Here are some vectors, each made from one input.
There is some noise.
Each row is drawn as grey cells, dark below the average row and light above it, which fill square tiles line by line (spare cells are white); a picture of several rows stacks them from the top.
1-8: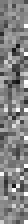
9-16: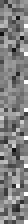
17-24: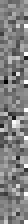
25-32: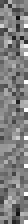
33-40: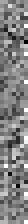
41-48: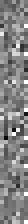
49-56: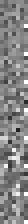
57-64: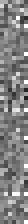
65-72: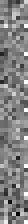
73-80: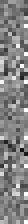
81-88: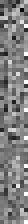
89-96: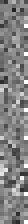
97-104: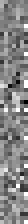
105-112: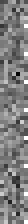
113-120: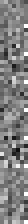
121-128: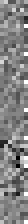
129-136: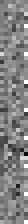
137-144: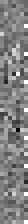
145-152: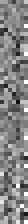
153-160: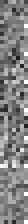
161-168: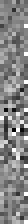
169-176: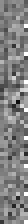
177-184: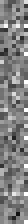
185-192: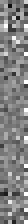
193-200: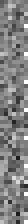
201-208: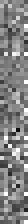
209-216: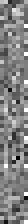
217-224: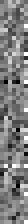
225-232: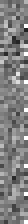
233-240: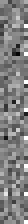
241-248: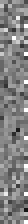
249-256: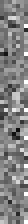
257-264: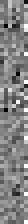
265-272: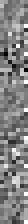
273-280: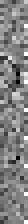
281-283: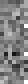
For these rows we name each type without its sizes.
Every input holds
a list of points on a line.
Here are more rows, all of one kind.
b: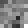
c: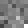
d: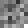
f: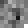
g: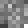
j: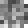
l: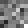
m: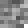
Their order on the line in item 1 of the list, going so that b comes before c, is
m, b, f, j, d, g, c, l.
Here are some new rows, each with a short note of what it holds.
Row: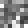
a list of two items
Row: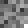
a list of two items
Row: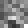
the empty list
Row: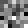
the empty list
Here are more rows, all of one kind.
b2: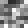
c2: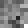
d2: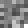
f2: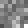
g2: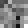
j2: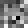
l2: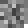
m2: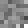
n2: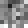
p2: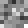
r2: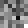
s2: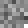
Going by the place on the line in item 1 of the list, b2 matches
g2, n2, p2 and r2.
